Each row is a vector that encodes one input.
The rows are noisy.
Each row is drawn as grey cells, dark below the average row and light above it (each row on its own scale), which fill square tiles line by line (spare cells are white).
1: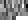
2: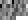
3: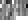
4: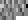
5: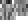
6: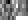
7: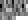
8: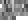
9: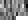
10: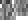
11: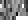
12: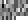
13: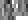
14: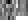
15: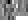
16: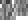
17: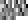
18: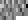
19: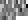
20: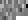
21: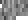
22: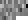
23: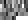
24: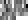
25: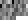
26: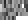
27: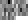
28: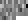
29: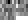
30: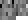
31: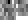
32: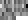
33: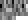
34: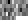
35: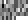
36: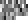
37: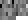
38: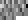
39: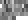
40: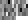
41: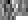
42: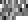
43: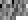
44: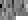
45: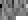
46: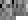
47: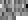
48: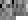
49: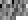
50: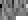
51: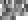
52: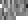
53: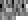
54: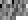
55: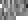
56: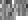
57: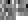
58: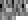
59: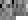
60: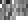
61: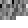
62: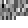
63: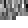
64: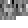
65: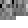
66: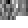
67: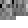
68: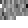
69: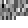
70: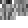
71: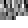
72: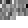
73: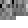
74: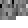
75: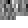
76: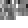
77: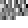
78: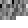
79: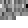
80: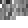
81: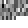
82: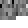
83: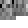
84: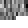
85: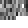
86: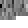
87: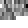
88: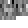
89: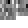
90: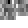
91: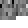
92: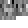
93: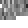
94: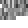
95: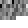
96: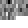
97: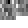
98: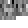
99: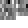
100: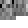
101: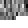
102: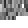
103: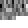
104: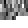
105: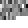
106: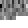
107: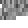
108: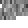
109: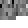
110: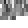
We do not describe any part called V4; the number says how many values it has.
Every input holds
a list of up to two items, each a true/false value and a value of V4.
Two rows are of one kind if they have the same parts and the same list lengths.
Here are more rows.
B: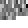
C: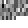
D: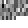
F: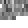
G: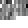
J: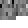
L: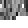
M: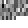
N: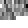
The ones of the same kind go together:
B, F, G, L, N
C, D, M
J

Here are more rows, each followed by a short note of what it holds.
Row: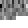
a list of one item
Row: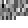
the empty list
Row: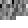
a list of one item
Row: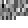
the empty list
